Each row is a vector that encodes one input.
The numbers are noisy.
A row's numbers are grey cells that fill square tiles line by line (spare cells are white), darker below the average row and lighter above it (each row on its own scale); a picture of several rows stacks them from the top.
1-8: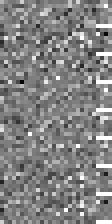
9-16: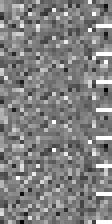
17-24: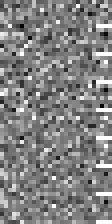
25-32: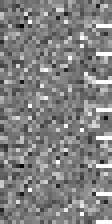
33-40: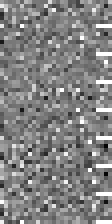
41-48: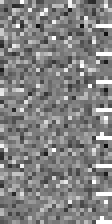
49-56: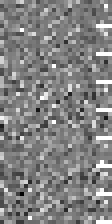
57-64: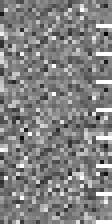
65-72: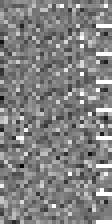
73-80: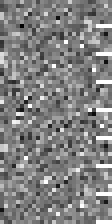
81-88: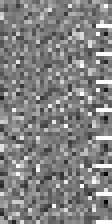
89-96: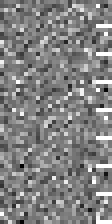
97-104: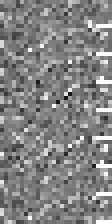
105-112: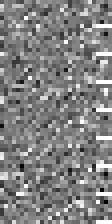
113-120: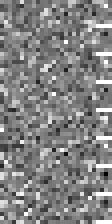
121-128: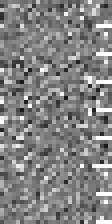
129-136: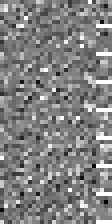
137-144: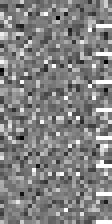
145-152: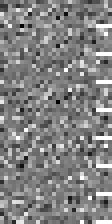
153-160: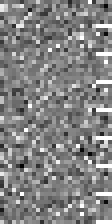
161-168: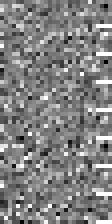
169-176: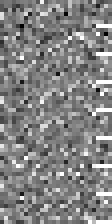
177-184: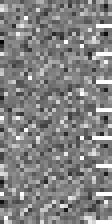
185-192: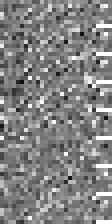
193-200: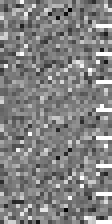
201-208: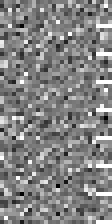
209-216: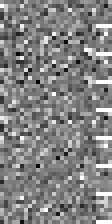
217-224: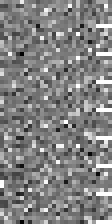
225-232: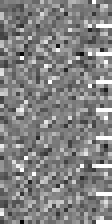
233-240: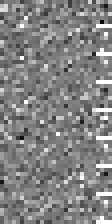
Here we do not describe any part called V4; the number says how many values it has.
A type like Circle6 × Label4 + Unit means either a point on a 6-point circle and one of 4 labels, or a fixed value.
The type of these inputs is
Bool × List2(V4) + Tree10.
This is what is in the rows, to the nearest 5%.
About 45% of them hold a node of a 10-node tree. The rest hold a true/false value, together with a list of up to two values of V4.
